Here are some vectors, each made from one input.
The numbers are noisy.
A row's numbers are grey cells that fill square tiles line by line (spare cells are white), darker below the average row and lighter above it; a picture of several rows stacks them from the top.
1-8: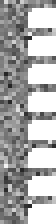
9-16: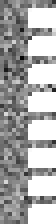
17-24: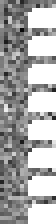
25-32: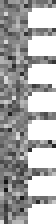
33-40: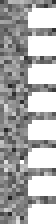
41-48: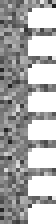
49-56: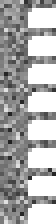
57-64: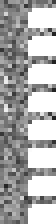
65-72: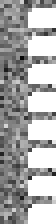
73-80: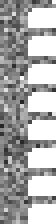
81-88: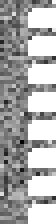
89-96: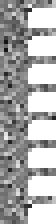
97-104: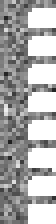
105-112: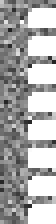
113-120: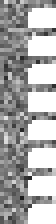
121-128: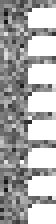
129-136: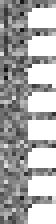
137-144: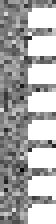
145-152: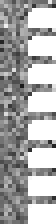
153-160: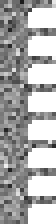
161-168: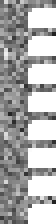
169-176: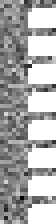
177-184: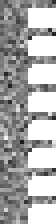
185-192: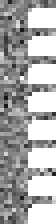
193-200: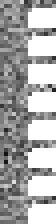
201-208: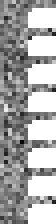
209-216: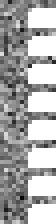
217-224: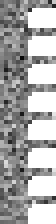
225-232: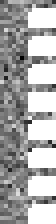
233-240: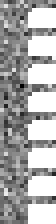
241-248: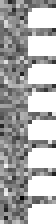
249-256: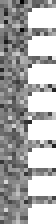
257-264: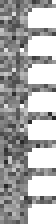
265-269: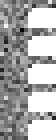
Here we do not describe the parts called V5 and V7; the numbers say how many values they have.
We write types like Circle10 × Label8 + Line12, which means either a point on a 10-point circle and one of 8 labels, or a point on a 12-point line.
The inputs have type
Bool × V5 + Line6 + V7.
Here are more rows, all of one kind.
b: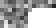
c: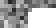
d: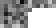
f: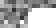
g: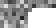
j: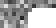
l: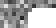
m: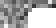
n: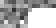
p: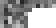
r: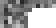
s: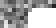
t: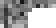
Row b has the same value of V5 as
d and s.
